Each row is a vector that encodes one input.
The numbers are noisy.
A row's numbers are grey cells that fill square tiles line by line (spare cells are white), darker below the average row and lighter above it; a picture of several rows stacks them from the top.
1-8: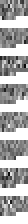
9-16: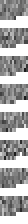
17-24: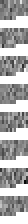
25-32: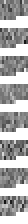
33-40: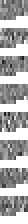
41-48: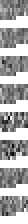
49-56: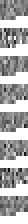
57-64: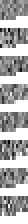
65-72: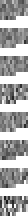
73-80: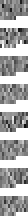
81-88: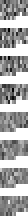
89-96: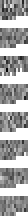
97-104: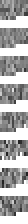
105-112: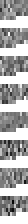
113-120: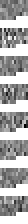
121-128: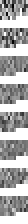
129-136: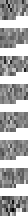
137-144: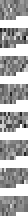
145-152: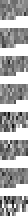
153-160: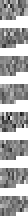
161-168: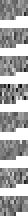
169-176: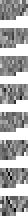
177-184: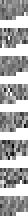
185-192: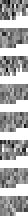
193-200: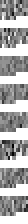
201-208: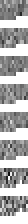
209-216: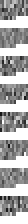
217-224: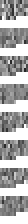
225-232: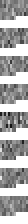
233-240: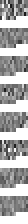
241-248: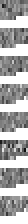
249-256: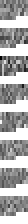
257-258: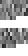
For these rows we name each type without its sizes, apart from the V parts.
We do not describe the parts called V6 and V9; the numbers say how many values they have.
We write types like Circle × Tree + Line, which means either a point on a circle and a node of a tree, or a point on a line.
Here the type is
Bool × Bool × Bool × Line × (Line + V6) + V9.
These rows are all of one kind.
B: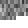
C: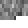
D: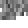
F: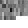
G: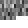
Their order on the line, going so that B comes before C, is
B, C, D, F, G.
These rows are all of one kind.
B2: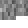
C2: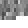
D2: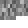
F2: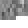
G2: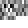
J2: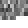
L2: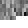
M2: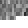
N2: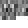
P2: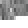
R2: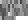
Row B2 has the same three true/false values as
D2 and N2.
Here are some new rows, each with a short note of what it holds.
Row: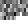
a value of V9
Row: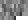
a point on a line, three true/false values and a value of V6
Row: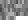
a point on each of two lines and three true/false values
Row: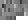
a point on a line, three true/false values and a value of V6
